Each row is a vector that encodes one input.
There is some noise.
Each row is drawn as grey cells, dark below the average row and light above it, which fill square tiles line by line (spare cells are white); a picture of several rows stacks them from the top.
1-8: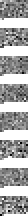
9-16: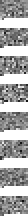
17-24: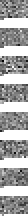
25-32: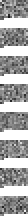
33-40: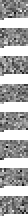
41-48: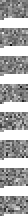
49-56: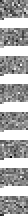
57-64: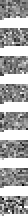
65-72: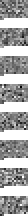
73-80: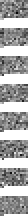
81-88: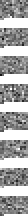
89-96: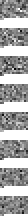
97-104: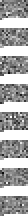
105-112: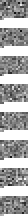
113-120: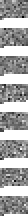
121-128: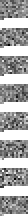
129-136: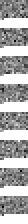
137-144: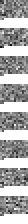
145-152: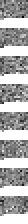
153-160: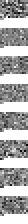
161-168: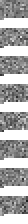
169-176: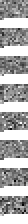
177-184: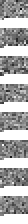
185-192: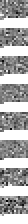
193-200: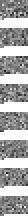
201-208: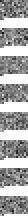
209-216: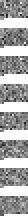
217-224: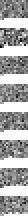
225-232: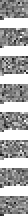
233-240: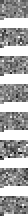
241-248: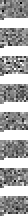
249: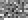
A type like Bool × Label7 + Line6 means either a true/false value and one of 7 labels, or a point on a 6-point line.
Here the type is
(Circle6 + Line7) × Line7 + Tree7 × (Tree8 + Tree10).
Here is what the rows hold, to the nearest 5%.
About 40% of them hold a point on a 7-point line, together with either a point on a 6-point circle, or a point on a 7-point line. The rest hold a node of a 7-node tree, together with either a node of an 8-node tree, or a node of a 10-node tree.
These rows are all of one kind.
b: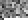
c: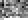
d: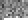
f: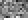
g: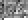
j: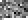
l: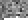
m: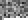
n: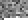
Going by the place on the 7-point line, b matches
g, l and n.
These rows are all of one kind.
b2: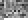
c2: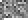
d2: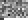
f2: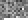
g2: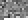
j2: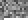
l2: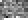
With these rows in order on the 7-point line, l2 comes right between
b2 and c2.
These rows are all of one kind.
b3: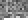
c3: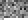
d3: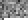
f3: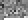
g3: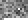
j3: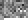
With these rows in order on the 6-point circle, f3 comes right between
d3 and j3.
